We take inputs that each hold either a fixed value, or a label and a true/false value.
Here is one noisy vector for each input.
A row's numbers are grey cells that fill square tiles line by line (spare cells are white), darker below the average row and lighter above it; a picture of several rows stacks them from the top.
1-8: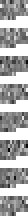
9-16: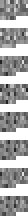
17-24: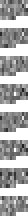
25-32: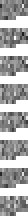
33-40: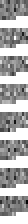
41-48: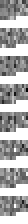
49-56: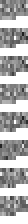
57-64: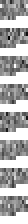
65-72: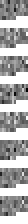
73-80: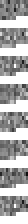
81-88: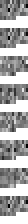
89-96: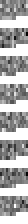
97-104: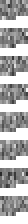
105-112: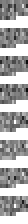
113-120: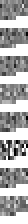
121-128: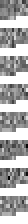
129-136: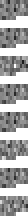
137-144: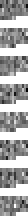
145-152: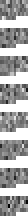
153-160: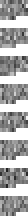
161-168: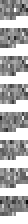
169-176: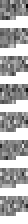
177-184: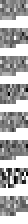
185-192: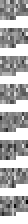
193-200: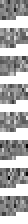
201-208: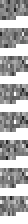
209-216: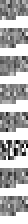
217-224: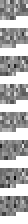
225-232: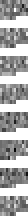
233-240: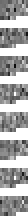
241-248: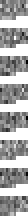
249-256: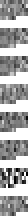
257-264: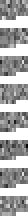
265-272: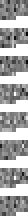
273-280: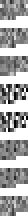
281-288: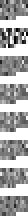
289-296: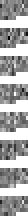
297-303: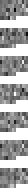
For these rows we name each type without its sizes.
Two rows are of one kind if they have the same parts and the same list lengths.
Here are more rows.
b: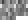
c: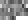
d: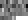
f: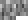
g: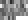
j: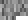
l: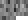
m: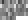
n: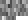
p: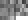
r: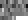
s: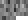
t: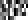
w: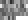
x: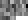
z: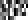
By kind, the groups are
b, c, d, f, g, j, l, m, n, p, r, s, w, x
t, z

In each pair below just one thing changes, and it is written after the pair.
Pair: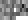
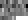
the true/false value
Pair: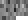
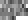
the true/false value
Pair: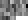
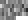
the true/false value
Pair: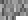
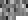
the true/false value
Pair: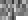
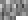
the label
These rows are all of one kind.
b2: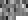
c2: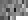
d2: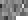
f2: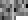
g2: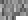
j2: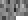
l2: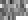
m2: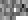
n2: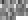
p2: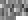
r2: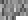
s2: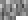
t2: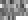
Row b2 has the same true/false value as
c2, d2, f2 and j2.
